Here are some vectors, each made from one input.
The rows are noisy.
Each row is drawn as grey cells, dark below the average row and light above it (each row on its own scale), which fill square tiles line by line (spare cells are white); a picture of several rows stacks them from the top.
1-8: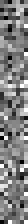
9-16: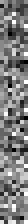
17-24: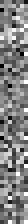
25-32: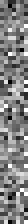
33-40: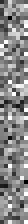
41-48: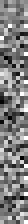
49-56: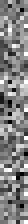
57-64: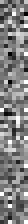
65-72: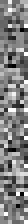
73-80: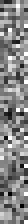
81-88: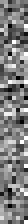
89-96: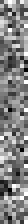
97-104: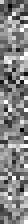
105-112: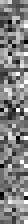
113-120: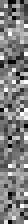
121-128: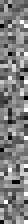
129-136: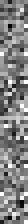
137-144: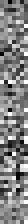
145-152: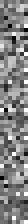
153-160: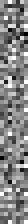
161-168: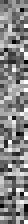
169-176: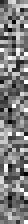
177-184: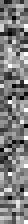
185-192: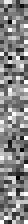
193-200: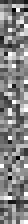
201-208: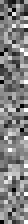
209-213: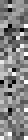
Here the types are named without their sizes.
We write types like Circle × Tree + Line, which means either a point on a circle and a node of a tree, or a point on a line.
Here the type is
(Bool × Bool × Bool + Line) × Line.
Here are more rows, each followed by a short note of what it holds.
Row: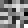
a point on each of two lines
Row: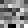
a point on each of two lines
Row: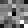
a point on each of two lines
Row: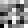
a point on a line and three true/false values
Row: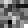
a point on a line and three true/false values
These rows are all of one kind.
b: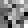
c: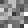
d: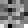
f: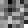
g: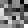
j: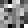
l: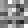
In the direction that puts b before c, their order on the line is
b, j, d, l, f, c, g.
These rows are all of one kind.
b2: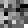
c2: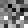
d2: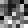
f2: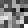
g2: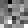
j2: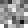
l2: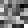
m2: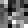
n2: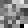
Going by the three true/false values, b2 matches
f2 and n2.
